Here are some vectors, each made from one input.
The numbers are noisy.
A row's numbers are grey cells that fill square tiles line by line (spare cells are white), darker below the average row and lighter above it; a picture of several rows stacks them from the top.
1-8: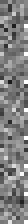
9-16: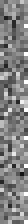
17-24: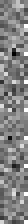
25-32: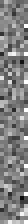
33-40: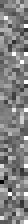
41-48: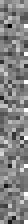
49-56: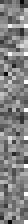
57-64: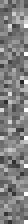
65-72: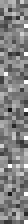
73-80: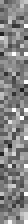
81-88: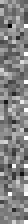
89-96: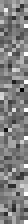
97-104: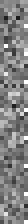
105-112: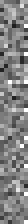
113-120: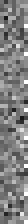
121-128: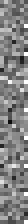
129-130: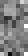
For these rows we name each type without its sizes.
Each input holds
a node of a tree, together with either a point on a line, or three true/false values.
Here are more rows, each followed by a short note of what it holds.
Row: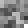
a node of a tree and three true/false values
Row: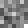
a node of a tree and three true/false values
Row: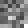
a point on a line and a node of a tree
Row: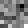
a node of a tree and three true/false values
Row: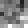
a node of a tree and three true/false values
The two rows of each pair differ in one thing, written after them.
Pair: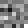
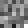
one of the three true/false values
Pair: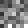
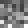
the node of the tree
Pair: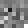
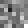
one of the three true/false values
